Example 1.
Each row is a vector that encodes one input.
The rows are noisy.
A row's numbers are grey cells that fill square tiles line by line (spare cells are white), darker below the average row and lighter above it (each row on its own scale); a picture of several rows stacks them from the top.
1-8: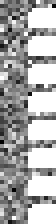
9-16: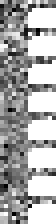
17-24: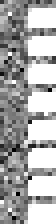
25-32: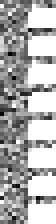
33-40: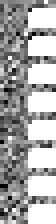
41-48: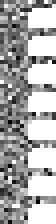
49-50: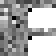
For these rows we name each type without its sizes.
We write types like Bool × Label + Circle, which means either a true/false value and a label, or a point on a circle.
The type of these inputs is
Line × Line.
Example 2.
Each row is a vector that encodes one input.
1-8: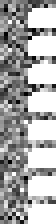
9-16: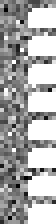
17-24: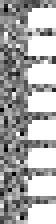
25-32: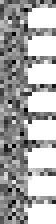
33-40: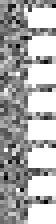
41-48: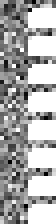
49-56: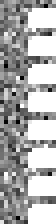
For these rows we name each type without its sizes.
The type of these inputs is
Label.
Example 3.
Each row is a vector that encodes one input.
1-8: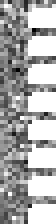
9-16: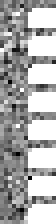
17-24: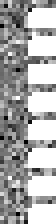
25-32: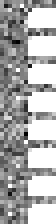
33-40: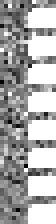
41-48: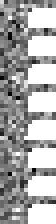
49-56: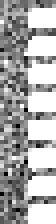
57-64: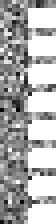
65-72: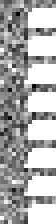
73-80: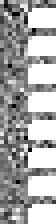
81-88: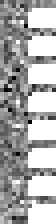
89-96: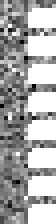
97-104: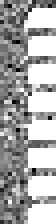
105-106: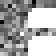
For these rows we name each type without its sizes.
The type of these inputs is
Line × Line + Unit.
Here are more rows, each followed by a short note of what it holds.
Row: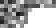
a point on each of two lines
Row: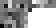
a fixed value
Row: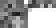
a point on each of two lines
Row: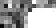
a fixed value
